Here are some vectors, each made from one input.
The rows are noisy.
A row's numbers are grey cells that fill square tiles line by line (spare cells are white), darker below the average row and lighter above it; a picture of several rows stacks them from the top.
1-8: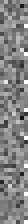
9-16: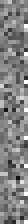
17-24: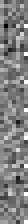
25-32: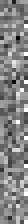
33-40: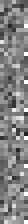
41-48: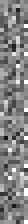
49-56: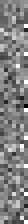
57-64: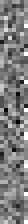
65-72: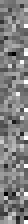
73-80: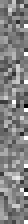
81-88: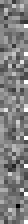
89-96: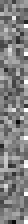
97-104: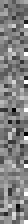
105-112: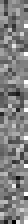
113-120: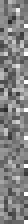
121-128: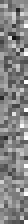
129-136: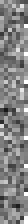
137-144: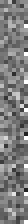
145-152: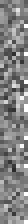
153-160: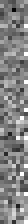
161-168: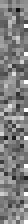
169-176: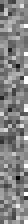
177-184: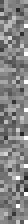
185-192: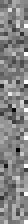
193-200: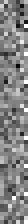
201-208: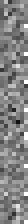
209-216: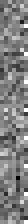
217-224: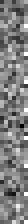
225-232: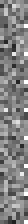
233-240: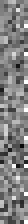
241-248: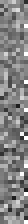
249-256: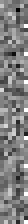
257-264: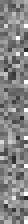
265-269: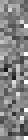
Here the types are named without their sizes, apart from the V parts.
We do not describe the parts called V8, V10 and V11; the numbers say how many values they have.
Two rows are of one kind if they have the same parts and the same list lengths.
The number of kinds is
4.
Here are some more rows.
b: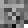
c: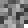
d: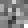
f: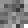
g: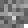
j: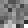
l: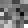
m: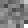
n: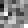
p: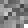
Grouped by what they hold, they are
b
c, f, j, m, p
d
g, l, n

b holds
a value of V8 and a value of V10.
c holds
a point on each of two lines, a true/false value and a value of V11.
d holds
a point on a line, a true/false value, a value of V8 and a value of V11.
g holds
a point on a line and a value of V10.
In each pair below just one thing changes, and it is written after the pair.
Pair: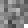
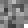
the value of V11
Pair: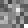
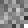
the place on the line
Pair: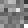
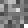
the value of V8
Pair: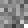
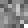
the place on the line
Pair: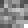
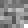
the place on the line
